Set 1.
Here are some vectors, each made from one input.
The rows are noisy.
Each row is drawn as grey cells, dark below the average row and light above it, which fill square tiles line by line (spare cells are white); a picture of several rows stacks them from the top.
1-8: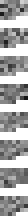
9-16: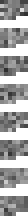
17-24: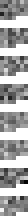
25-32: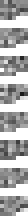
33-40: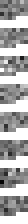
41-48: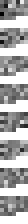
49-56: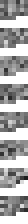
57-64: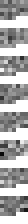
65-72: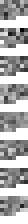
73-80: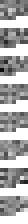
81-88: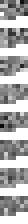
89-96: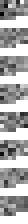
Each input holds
four true/false values.
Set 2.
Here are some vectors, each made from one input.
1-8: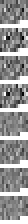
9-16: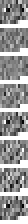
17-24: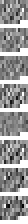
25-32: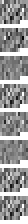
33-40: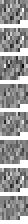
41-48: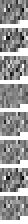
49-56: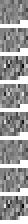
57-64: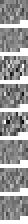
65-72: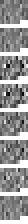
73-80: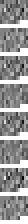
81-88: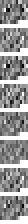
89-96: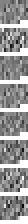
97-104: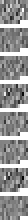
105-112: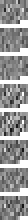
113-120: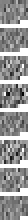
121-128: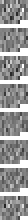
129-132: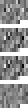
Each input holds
a point on a 10-point line.
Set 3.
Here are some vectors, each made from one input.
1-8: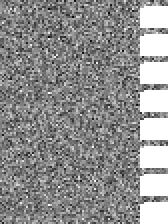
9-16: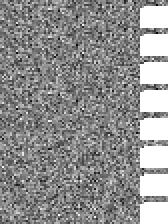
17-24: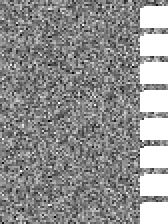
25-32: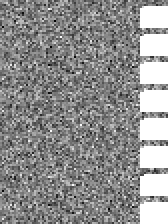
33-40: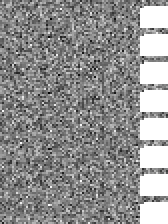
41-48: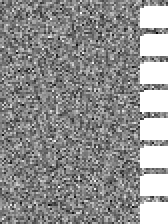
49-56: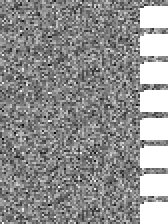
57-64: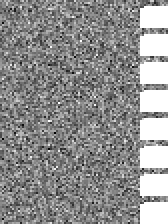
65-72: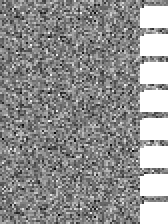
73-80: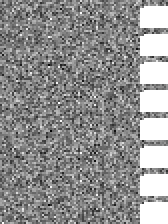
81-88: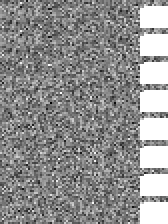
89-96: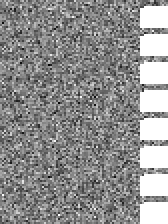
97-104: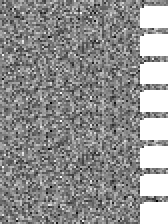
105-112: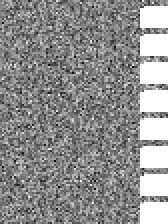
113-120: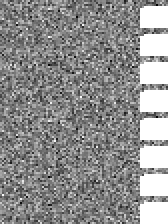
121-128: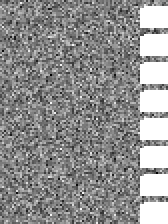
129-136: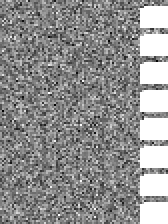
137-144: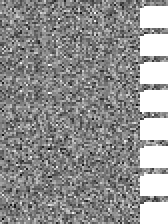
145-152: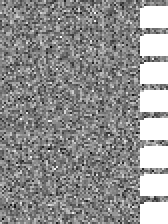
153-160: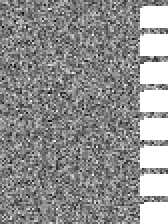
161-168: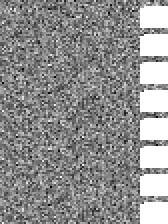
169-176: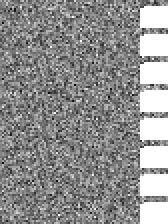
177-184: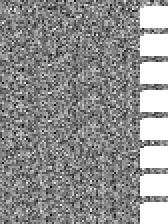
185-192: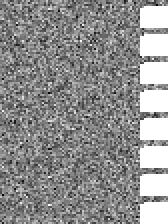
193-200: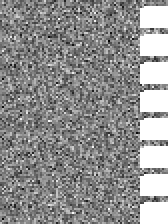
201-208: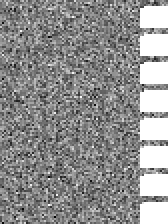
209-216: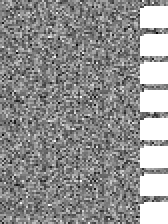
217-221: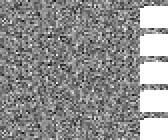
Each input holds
four true/false values.
